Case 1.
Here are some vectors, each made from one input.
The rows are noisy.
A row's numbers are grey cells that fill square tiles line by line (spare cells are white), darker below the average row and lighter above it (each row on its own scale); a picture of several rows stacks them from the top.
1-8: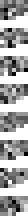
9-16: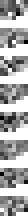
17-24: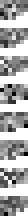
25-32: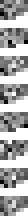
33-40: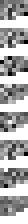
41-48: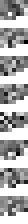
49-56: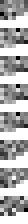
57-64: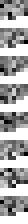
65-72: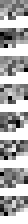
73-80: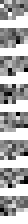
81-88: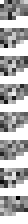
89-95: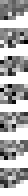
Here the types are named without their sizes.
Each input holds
either a fixed value, or a label and a true/false value.
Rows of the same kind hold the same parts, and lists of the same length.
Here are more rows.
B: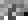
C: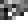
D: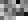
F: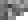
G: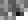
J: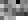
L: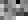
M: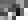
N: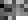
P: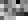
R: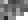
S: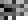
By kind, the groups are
B, C, F, G, M, N, R, S
D, J, L, P

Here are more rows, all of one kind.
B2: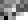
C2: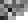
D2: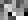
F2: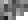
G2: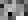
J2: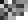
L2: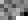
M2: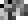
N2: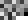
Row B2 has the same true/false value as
C2, F2 and J2.
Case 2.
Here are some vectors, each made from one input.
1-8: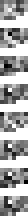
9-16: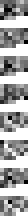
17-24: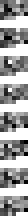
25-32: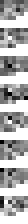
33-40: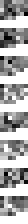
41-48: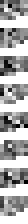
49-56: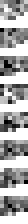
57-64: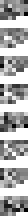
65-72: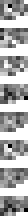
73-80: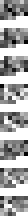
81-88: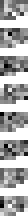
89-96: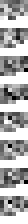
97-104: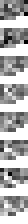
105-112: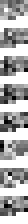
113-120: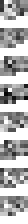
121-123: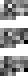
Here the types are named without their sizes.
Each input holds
a label and a true/false value.
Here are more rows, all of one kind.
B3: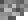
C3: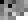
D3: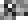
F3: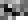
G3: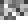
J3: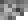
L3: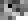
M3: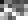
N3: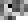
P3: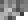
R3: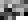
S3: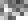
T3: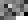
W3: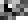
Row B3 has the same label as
J3, P3 and W3.
